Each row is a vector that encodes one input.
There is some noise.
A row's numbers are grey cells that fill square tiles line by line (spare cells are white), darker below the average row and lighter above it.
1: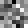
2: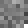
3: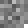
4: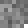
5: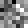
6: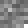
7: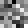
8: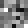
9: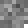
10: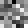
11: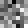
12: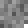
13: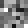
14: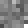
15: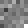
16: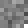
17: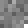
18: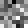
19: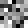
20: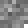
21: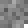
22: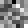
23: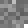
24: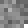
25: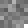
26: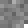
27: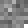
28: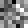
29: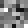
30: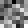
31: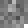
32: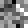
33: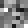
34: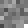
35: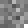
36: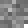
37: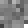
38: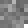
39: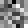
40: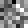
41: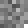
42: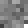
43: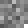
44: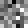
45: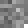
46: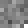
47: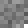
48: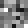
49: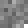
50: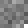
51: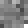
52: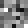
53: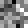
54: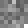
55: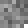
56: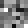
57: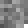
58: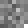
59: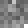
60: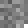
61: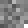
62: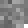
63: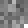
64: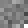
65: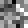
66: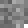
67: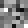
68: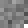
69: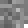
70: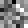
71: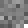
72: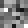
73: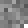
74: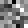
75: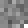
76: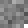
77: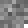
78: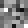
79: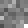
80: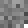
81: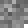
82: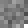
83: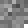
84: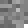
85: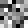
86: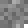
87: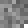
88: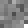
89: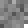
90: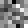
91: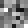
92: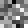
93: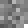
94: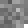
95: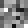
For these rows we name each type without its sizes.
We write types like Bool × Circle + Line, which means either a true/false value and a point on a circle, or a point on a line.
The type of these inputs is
Bool × (Tree + Unit).
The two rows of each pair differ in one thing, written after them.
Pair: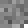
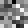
the true/false value
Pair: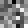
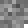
the true/false value
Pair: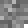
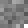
the node of the tree
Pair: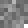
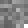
the node of the tree
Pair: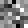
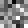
the node of the tree
